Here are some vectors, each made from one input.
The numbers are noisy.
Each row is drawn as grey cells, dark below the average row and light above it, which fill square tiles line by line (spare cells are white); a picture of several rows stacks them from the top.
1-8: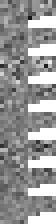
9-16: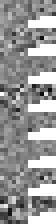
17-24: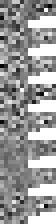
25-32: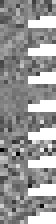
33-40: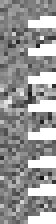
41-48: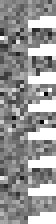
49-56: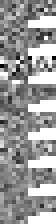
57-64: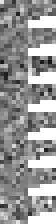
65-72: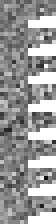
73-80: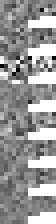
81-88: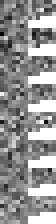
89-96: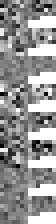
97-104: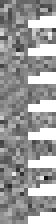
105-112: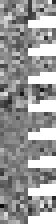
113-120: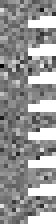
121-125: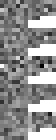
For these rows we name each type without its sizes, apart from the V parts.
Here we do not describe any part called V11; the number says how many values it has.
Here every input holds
either a node of a tree, or a true/false value and a value of V11.
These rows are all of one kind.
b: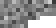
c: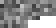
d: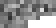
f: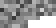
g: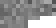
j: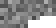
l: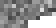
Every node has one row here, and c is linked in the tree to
d and l.
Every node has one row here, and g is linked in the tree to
d and f.
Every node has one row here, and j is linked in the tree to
b.
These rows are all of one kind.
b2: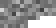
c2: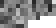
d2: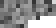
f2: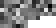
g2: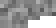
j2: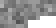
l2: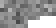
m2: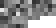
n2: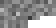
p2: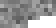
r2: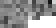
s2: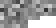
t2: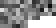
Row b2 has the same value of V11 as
g2 and j2.
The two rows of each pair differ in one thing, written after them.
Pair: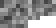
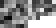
the value of V11
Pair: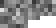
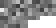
the true/false value
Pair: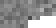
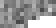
the value of V11
